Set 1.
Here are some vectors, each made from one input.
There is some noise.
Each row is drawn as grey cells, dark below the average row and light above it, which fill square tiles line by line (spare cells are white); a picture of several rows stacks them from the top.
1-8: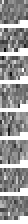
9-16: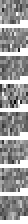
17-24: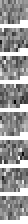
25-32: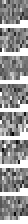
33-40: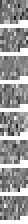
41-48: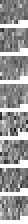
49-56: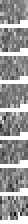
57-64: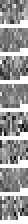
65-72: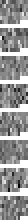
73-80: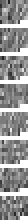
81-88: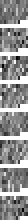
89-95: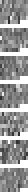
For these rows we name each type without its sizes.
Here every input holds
either a fixed value, or a node of a tree, or four true/false values.
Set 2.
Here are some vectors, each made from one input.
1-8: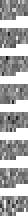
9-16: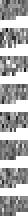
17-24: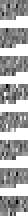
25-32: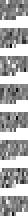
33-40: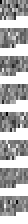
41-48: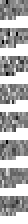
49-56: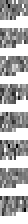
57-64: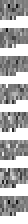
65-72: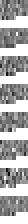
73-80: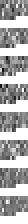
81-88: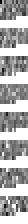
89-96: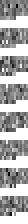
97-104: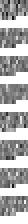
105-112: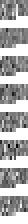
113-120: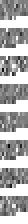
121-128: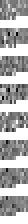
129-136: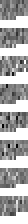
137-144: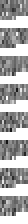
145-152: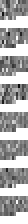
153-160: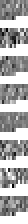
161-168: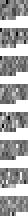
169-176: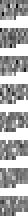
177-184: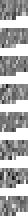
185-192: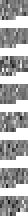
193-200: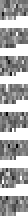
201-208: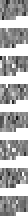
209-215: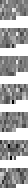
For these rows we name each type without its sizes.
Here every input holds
a point on a circle and a true/false value.
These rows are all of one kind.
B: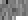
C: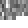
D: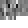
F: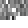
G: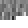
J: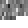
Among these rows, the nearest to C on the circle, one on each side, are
G and J.
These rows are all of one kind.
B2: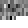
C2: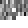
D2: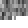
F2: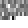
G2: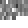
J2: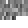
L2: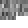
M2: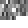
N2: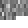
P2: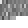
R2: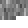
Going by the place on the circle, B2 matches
G2 and J2.
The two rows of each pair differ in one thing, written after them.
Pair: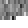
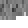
the true/false value
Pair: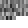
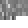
the true/false value
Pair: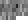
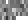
the true/false value
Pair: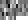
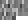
the true/false value
